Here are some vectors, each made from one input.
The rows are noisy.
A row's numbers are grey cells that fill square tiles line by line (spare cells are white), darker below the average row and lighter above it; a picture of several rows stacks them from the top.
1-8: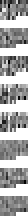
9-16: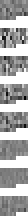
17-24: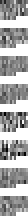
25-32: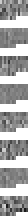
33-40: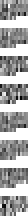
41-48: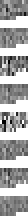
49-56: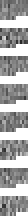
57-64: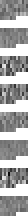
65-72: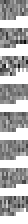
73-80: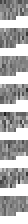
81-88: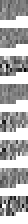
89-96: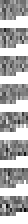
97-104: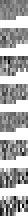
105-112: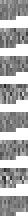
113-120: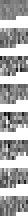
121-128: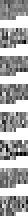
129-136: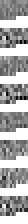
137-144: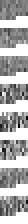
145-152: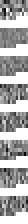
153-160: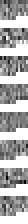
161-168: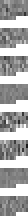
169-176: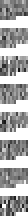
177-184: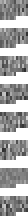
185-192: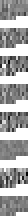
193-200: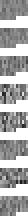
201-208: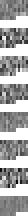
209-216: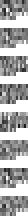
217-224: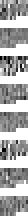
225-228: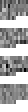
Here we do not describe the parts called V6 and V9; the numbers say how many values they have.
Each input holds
a point on a 7-point line, a true/false value, a value of V6 and a value of V9.
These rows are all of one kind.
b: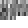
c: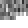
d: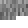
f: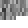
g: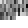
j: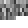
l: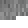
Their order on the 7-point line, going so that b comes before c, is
f, b, l, d, c, g, j.
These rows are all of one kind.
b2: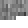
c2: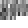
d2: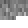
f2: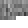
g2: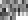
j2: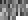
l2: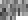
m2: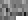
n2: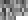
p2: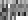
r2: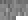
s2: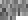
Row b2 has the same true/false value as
j2, m2, p2 and r2.
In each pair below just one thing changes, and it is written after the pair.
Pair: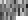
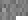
the value of V9
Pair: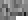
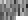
the true/false value
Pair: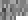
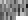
the value of V6
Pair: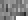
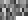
the true/false value
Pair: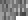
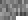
the true/false value
